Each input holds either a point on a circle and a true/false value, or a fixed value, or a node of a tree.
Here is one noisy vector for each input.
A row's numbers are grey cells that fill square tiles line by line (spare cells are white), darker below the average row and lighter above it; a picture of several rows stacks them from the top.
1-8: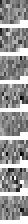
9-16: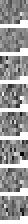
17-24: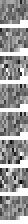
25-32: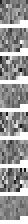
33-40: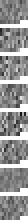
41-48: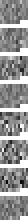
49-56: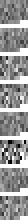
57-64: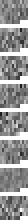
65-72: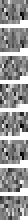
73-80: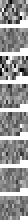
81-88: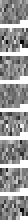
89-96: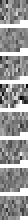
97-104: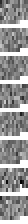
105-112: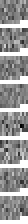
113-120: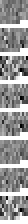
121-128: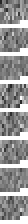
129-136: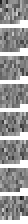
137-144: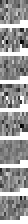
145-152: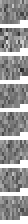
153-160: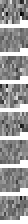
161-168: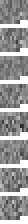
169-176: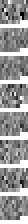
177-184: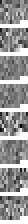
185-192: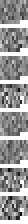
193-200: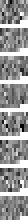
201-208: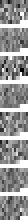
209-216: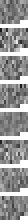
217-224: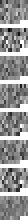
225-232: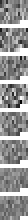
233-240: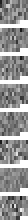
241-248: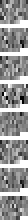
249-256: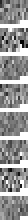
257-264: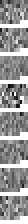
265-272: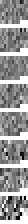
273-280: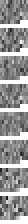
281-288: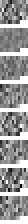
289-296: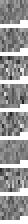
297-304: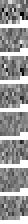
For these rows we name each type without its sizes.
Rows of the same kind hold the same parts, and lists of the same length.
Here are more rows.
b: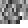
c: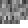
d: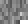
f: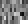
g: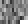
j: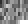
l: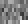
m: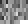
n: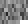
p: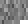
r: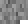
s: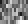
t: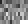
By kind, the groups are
b, d, g, l, n, p, r
c, f
j, m, s, t

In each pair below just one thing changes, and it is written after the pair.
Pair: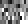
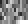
the place on the circle
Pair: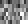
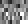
the place on the circle
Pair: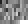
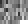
the place on the circle
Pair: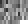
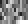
the place on the circle
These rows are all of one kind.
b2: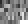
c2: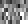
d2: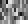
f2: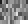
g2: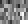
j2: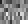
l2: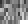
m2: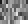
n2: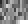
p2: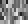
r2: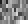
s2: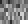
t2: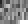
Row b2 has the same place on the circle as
g2 and t2.
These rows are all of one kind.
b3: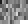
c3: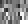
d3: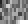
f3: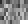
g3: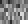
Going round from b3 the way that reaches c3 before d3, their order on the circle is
b3, c3, f3, d3, g3.
